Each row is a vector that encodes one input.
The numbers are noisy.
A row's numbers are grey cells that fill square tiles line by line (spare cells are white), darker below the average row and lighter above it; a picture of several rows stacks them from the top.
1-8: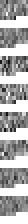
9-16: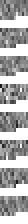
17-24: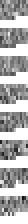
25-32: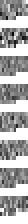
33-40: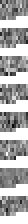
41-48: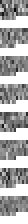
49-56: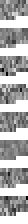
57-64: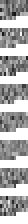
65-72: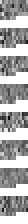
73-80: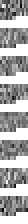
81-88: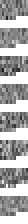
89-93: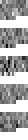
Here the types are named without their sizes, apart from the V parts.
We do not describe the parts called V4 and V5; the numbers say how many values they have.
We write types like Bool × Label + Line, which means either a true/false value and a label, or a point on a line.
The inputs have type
Bool × (Line × Line + Unit) + V4 × V5.
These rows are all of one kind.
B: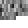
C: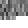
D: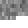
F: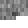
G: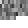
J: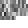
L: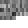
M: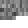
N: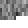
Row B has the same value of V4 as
C, L and M.
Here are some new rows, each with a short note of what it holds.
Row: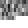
a true/false value
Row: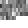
a true/false value
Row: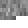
a point on each of two lines and a true/false value
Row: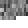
a point on each of two lines and a true/false value
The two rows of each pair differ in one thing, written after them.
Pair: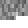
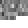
the place on one of the two lines
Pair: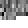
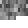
the true/false value
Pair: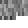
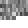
the place on one of the two lines
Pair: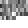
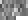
the place on one of the two lines
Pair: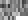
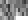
the place on one of the two lines
